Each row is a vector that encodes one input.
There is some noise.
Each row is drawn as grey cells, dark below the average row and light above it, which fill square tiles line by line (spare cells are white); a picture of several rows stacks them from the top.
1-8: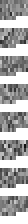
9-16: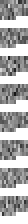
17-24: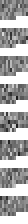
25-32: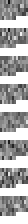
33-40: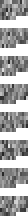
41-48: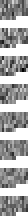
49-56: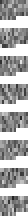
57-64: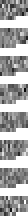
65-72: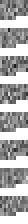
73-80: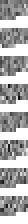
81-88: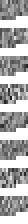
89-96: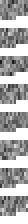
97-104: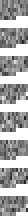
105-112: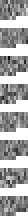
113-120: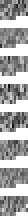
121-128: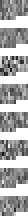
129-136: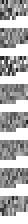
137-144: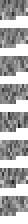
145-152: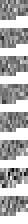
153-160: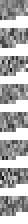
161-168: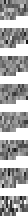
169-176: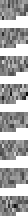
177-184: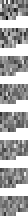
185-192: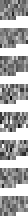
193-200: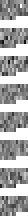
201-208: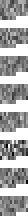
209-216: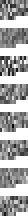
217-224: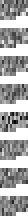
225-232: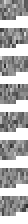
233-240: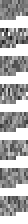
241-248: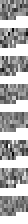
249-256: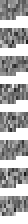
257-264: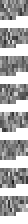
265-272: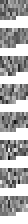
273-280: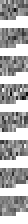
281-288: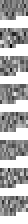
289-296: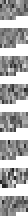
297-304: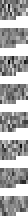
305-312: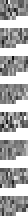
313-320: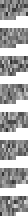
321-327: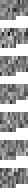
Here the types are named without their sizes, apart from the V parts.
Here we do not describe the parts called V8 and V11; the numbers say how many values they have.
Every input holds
either a value of V8 and a value of V11, or a list of points on a line.
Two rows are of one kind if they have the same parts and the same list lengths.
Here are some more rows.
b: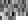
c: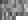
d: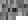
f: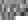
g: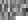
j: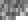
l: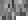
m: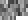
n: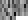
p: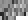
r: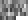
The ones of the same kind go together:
b, d, j
c
f, g, l, m, n, p
r

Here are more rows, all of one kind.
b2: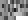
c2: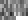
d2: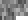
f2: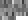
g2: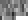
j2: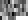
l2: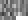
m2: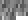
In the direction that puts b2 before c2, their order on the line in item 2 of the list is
d2, b2, m2, g2, f2, j2, l2, c2.
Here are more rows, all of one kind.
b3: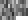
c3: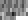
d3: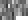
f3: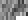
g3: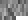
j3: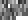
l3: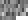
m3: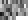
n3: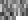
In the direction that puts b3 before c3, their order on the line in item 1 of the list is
f3, j3, b3, d3, n3, g3, l3, c3, m3.
